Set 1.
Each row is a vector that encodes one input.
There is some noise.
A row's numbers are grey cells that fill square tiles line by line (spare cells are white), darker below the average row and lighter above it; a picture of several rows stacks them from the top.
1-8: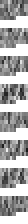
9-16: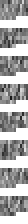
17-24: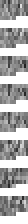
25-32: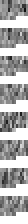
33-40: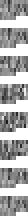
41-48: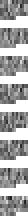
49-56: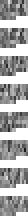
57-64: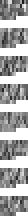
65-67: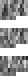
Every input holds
either a point on a 4-point line, or a point on a 5-point line.
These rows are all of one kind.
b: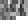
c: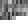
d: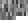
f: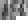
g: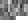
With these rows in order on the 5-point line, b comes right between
f and g.
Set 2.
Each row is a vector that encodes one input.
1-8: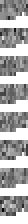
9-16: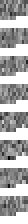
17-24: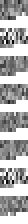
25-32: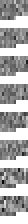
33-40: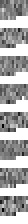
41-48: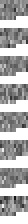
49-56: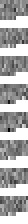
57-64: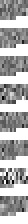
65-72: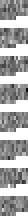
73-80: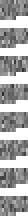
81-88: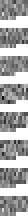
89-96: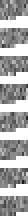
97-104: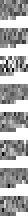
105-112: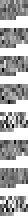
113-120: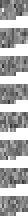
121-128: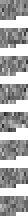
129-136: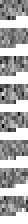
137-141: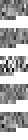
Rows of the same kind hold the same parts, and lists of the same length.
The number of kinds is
2.
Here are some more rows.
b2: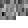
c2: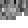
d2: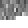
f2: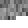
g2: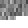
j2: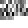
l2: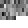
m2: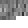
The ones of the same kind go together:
b2, c2, d2, f2, g2, l2, m2
j2

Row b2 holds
a point on each of two 9-point lines and four true/false values.
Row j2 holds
a fixed value.
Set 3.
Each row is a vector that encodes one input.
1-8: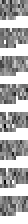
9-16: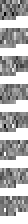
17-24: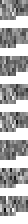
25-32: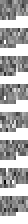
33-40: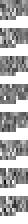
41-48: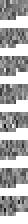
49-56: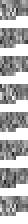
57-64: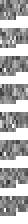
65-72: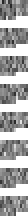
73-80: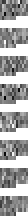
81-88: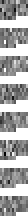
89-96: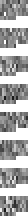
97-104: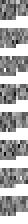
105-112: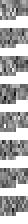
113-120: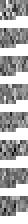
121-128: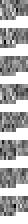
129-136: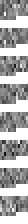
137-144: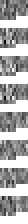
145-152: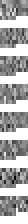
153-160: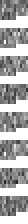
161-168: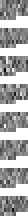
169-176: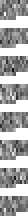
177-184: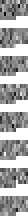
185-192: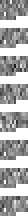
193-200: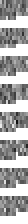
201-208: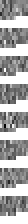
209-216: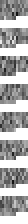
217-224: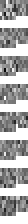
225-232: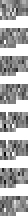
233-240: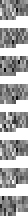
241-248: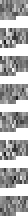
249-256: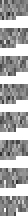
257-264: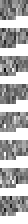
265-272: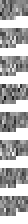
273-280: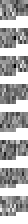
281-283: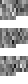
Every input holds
a point on a 13-point line, together with either a fixed value, or three true/false values.
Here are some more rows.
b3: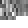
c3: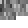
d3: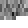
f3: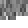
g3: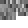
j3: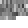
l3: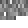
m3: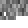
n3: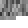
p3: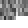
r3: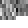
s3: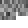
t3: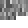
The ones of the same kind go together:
b3, r3
c3, d3, f3, g3, j3, l3, m3, n3, p3, s3, t3

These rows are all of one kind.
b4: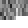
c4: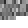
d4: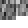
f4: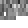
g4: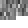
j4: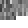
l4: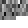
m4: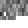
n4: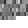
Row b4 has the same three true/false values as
f4, g4 and m4.
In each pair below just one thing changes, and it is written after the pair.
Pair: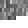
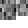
the place on the 13-point line
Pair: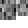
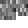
one of the three true/false values
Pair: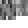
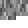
the place on the 13-point line
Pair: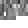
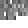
one of the three true/false values
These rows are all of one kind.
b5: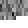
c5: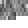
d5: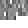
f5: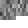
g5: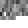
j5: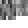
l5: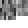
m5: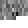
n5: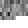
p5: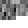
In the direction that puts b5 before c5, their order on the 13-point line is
b5, d5, c5, m5, g5, n5, f5, p5, j5, l5.
